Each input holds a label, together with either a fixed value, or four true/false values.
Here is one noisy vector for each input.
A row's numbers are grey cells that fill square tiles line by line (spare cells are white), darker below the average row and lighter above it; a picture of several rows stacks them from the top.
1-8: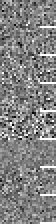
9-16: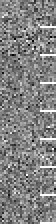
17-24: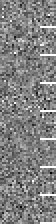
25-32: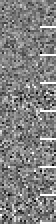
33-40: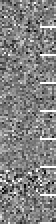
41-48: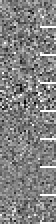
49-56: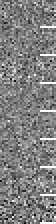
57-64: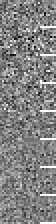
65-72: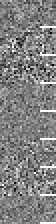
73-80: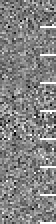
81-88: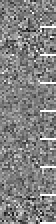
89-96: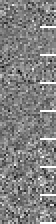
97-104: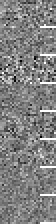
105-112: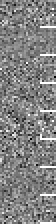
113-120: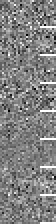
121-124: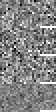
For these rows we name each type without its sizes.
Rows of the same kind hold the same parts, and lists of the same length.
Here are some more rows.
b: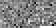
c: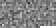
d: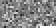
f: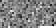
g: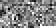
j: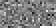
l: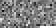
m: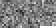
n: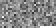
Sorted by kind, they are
b, c, d, f, j, l, m, n
g

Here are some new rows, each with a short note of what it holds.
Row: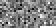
a label
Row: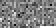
a label and four true/false values
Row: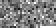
a label and four true/false values
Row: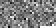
a label
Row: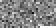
a label and four true/false values
